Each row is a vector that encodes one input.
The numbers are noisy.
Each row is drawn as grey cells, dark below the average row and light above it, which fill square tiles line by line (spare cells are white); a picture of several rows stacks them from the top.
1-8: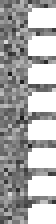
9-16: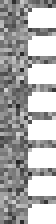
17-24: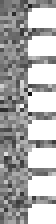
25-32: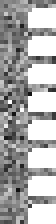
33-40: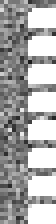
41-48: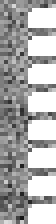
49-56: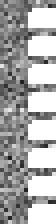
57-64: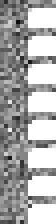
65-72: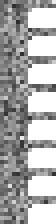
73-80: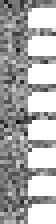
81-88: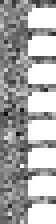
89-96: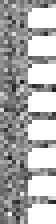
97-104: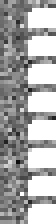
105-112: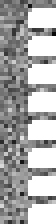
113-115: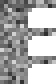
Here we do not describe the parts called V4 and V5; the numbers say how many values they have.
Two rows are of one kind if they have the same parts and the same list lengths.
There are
2 kinds of row.
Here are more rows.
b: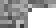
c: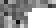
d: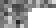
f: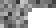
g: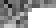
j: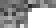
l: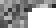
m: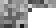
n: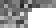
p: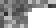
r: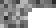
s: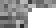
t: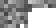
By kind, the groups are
b, f, m, r, s
c, d, g, j, l, n, p, t

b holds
one of 6 labels and a true/false value.
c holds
a value of V4 and a value of V5.
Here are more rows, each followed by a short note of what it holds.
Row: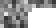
one of 6 labels and a true/false value
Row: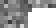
a value of V4 and a value of V5
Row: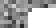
one of 6 labels and a true/false value
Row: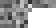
one of 6 labels and a true/false value
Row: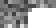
a value of V4 and a value of V5
